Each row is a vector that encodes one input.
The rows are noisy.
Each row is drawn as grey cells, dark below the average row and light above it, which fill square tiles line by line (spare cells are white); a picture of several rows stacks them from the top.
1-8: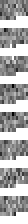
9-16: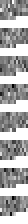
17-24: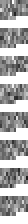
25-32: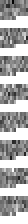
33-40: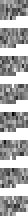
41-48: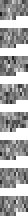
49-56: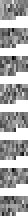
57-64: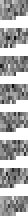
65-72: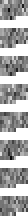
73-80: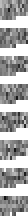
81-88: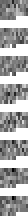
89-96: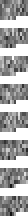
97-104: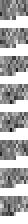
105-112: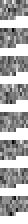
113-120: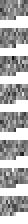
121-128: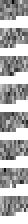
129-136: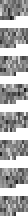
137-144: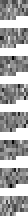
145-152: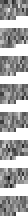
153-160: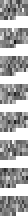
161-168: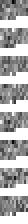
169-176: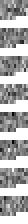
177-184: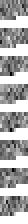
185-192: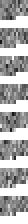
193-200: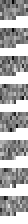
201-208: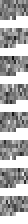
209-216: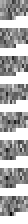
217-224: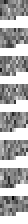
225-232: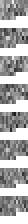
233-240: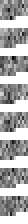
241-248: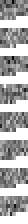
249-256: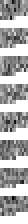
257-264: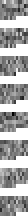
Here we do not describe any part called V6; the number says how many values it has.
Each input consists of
four true/false values, together with either a point on a 15-point line, or a value of V6.
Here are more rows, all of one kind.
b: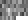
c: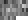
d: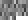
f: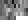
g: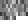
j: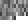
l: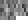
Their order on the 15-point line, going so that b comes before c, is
g, f, l, b, c, d, j.
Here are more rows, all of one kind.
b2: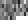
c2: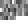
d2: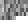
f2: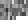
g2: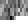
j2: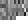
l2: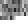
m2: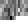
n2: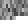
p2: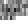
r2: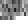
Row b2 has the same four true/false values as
g2 and m2.
